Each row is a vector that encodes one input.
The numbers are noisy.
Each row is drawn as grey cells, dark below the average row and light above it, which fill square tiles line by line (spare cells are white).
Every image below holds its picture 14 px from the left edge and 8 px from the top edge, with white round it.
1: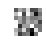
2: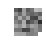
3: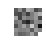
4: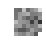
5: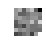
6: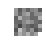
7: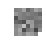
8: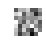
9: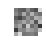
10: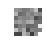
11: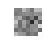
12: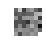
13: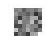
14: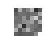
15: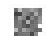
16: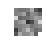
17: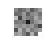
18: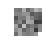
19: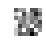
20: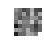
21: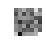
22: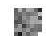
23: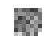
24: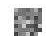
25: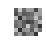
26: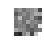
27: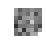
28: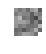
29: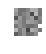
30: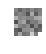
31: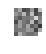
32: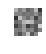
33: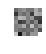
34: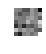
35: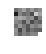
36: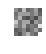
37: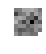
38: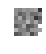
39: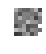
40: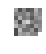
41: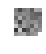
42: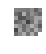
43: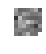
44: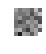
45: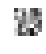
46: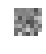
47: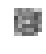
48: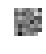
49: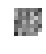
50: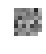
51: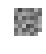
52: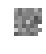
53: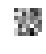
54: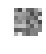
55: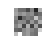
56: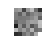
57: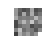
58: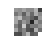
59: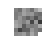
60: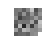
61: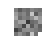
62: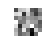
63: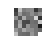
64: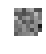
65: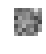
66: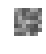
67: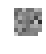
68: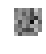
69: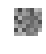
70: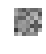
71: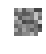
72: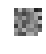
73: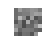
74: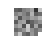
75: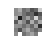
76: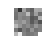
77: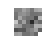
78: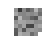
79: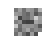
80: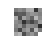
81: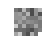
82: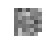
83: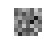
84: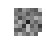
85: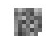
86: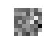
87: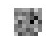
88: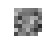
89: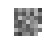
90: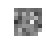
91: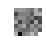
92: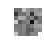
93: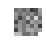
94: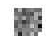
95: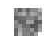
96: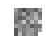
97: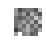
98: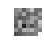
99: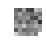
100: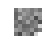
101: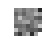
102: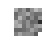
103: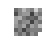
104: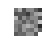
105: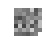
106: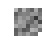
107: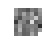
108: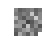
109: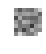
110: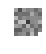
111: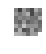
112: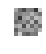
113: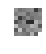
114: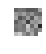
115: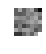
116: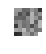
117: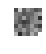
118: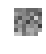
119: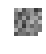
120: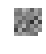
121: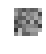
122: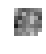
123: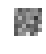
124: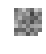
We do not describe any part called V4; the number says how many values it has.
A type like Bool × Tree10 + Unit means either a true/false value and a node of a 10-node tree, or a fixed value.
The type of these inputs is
Bool × Circle10 × V4 + Unit.
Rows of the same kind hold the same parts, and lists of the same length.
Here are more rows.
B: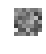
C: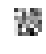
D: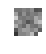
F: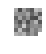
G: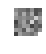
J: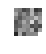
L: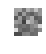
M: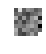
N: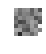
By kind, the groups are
B, D, F, G, J, L, M, N
C

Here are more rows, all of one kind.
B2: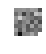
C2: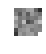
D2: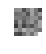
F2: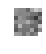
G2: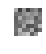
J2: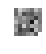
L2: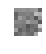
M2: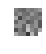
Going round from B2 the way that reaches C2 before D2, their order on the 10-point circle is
B2, J2, C2, M2, G2, F2, D2, L2.
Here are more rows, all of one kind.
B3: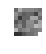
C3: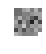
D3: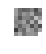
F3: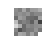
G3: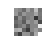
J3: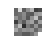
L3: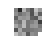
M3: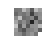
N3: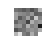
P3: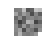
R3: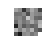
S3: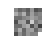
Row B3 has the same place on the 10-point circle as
G3 and R3.
